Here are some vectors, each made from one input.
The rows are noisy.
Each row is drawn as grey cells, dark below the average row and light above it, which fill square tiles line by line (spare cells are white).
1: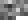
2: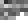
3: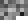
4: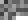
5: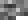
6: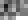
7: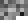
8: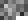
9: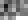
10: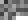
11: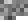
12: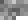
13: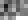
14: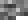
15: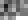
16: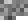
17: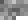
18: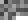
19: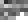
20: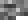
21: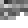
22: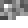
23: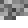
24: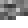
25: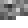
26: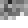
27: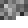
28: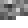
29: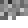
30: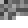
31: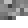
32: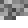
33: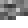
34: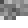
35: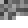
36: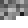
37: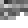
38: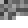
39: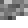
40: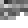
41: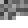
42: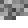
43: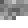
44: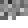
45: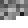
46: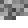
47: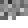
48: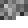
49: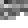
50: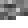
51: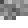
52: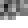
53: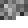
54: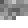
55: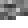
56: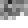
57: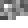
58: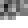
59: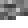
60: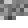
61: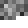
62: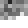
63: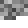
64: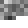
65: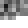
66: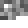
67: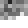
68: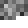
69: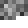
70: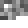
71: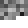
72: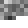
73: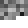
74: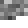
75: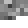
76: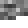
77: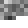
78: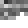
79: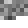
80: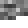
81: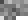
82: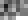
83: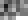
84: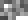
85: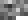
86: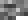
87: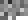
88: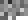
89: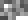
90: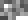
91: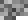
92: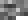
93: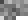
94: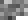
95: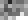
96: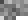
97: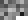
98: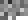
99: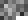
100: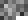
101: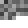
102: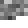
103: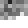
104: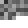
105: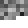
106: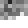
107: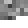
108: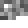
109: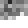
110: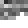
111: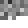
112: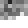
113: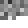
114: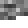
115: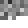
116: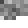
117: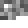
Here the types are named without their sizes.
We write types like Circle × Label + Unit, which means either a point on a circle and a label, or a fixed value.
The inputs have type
Bool × Bool × Bool + Line.
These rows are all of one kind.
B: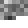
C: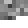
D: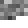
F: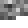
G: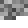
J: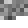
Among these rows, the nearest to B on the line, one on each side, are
D and J.
